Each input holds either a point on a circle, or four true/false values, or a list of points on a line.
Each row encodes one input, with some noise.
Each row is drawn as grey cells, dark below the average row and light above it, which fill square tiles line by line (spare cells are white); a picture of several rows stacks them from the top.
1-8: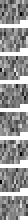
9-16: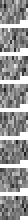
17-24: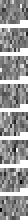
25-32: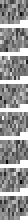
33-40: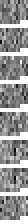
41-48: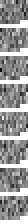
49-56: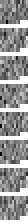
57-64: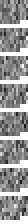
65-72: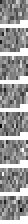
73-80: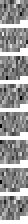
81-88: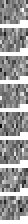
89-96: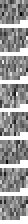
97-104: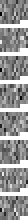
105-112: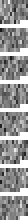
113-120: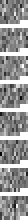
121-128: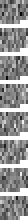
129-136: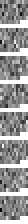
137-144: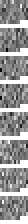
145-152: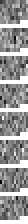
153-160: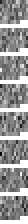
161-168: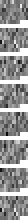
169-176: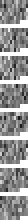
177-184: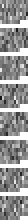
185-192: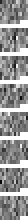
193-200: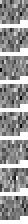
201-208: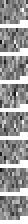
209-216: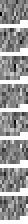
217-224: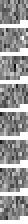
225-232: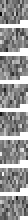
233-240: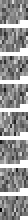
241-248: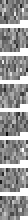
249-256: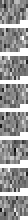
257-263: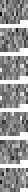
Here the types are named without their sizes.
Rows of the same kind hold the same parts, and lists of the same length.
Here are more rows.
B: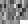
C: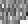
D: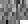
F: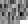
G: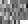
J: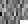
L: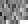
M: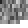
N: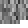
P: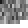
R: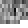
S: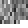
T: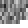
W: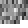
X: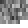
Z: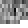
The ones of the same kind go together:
B, F
C, G, R, S, Z
D, J, L, N
M, P, X
T
W

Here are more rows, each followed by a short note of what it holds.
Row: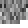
a list of three items
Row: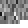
four true/false values
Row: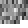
the empty list
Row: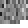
four true/false values
